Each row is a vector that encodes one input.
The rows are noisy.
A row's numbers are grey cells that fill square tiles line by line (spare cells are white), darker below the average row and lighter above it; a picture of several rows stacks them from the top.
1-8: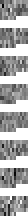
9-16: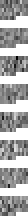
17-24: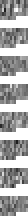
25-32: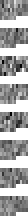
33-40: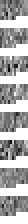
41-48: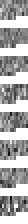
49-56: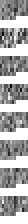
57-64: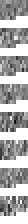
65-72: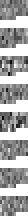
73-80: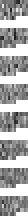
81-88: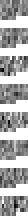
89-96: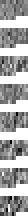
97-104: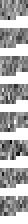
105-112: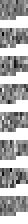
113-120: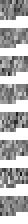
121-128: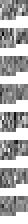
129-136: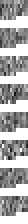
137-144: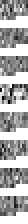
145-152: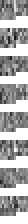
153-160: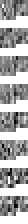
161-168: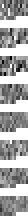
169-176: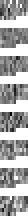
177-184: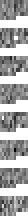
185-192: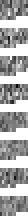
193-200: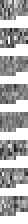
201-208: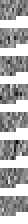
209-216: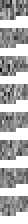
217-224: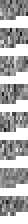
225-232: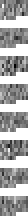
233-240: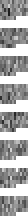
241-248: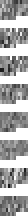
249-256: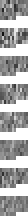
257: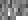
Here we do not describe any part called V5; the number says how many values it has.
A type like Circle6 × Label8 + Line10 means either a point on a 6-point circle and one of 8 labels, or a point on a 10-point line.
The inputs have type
(Bool × V5 + Tree10) × (Label10 + Line9).
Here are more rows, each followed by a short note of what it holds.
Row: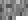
a point on a 9-point line, a true/false value and a value of V5
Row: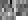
a point on a 9-point line and a node of a 10-node tree
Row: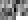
one of 10 labels and a node of a 10-node tree
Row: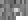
one of 10 labels, a true/false value and a value of V5
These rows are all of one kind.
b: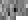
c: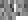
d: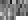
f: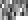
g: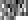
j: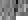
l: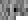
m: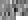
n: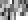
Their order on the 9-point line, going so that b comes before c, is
b, c, f, g, j, m, d, l, n.
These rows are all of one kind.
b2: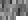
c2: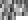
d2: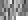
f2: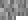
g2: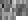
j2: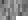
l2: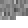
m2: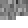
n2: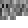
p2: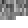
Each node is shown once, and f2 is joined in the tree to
c2 and l2.
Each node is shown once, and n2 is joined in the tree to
l2.
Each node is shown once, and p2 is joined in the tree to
b2, c2 and g2.
